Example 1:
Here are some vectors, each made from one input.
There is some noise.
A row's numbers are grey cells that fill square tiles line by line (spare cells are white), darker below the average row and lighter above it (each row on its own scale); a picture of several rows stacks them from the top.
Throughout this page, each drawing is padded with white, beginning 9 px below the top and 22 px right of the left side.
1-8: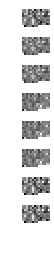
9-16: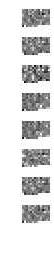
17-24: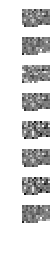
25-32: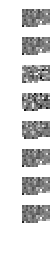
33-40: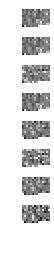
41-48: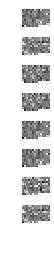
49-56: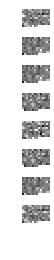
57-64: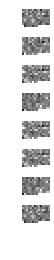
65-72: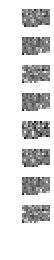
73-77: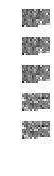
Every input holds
a point on a 6-point line.
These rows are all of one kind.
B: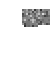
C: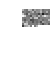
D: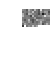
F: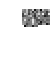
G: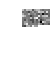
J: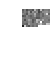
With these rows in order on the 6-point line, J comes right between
B and D.
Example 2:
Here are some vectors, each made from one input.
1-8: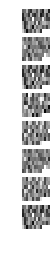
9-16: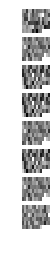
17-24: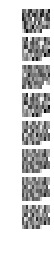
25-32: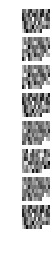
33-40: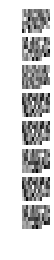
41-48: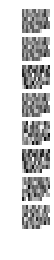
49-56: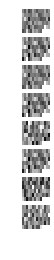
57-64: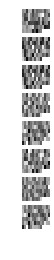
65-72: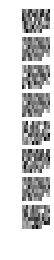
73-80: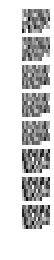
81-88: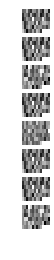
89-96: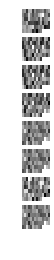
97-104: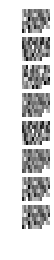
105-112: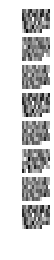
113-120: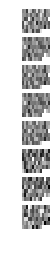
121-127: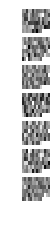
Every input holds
a point on an 8-point line.
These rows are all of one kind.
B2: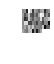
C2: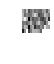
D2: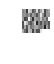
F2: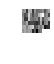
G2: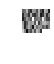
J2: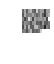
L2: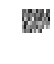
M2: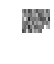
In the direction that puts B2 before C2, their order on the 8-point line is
F2, B2, D2, J2, G2, L2, M2, C2.
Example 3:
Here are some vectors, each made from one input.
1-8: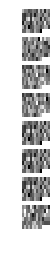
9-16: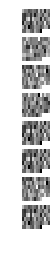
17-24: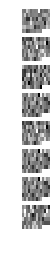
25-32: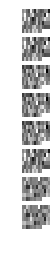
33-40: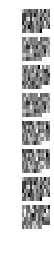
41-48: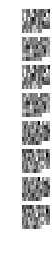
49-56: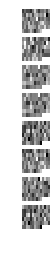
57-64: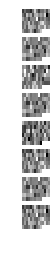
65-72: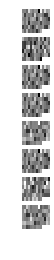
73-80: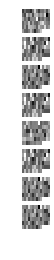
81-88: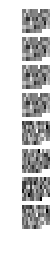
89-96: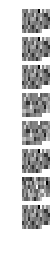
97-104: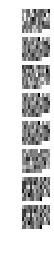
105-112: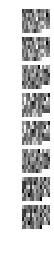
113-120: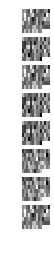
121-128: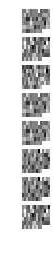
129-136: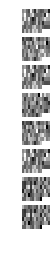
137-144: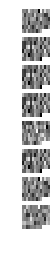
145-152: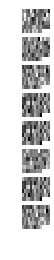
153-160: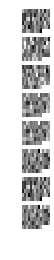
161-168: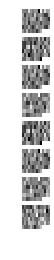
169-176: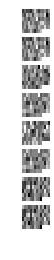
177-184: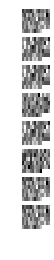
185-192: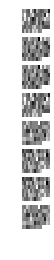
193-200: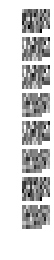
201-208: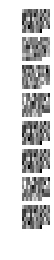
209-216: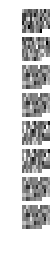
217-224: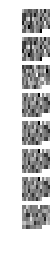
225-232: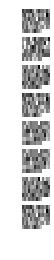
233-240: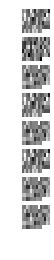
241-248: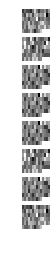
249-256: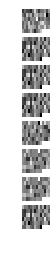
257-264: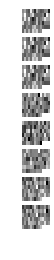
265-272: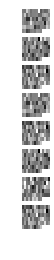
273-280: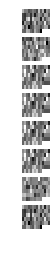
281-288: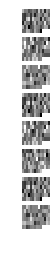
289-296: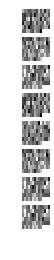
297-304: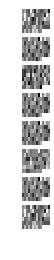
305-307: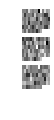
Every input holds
one of 5 labels.
